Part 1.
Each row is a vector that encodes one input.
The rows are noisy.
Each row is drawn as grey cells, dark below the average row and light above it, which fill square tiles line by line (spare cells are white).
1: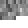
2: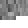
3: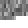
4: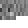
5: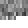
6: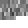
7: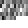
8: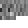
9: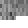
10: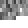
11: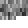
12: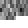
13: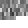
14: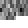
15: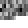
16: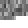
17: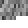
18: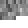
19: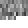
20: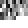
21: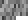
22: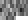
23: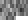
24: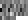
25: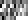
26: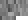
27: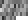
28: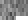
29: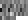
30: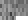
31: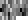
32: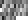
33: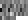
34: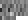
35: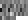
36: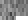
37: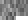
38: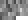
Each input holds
one of 5 labels.
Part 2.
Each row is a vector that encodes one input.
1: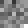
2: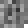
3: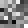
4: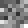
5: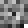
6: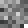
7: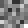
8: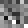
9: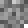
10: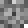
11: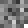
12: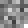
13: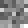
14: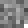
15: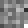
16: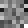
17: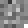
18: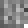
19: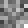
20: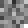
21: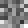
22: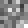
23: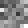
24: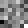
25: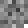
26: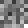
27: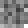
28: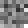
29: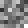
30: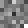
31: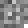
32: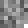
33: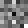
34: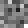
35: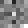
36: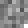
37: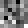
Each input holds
three true/false values.
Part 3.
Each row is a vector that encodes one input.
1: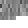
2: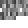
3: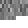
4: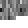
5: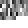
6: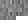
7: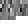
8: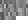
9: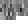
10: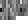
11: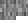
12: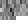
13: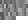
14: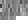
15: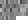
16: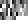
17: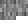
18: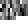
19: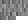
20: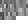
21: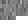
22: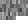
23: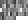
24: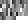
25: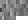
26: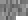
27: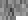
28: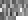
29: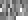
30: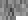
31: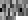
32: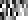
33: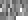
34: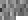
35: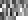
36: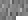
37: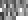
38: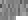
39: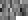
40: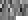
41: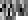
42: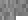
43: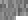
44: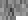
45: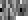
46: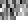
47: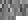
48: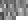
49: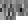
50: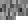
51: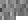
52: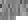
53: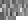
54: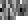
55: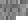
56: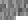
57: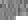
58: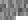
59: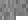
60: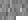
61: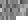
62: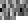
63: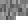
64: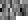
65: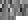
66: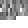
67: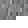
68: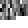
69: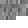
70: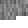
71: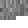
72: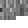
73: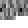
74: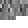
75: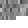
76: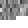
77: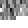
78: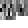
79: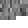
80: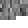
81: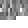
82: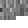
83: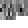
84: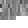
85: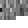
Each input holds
a point on an 8-point line.
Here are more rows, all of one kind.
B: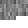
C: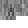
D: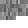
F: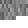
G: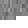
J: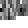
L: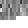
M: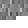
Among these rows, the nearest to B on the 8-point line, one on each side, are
F and J.
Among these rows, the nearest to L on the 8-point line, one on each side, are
D and G.
